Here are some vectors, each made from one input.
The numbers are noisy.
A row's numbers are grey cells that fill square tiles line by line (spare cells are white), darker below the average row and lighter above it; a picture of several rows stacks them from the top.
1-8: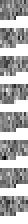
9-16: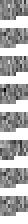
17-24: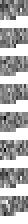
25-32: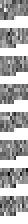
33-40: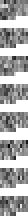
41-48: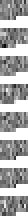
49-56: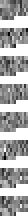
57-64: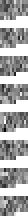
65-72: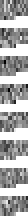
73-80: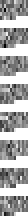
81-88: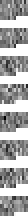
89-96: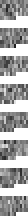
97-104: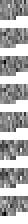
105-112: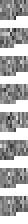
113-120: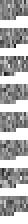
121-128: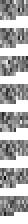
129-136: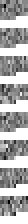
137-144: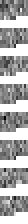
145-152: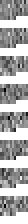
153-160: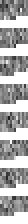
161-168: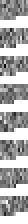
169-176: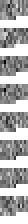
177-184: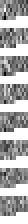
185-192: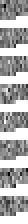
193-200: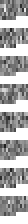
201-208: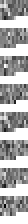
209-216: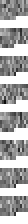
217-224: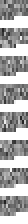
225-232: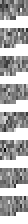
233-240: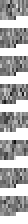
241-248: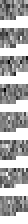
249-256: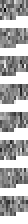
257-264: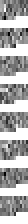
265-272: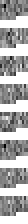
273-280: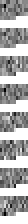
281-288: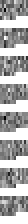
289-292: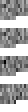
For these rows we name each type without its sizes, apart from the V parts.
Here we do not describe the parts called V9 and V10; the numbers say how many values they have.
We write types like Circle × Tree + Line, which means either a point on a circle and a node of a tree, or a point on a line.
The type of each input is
Bool × Bool × Bool × V9 + Line + V10.
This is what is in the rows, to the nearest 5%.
About 40% of them hold a point on a line. About 30% of them hold three true/false values and a value of V9. The rest hold a value of V10.
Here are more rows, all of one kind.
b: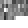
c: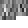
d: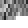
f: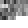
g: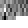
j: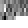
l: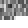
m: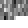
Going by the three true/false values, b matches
c and g.
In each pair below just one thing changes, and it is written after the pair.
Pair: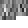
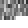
the value of V9
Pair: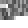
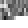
one of the three true/false values
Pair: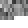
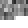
one of the three true/false values
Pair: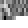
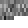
the value of V9
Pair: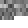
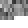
the value of V9
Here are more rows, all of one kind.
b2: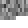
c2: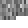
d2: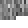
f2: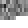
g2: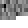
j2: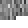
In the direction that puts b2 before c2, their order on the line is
g2, f2, b2, c2, d2, j2.
